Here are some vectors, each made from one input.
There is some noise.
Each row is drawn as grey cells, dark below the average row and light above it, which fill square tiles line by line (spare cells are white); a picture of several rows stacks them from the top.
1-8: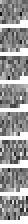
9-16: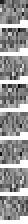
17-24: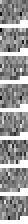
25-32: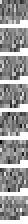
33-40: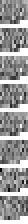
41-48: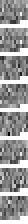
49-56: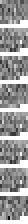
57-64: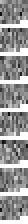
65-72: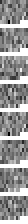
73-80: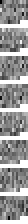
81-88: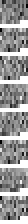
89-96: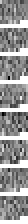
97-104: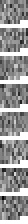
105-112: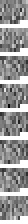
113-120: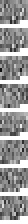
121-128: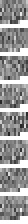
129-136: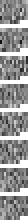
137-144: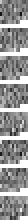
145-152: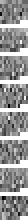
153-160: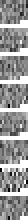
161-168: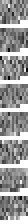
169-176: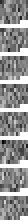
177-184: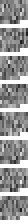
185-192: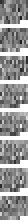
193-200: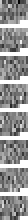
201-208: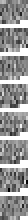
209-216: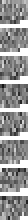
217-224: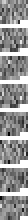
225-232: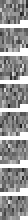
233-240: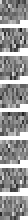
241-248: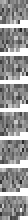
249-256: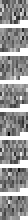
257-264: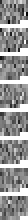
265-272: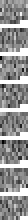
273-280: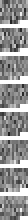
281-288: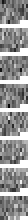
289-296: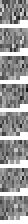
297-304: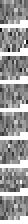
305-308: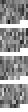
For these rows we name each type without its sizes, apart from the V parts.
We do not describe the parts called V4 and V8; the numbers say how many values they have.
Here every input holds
either a node of a tree, or a true/false value and a value of V4, or a value of V8.
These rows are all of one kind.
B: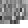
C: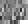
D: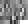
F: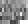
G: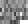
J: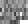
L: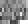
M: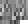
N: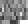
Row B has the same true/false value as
C, D and M.
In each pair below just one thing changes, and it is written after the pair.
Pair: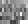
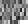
the true/false value
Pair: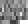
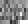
the value of V4
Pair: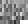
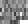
the true/false value
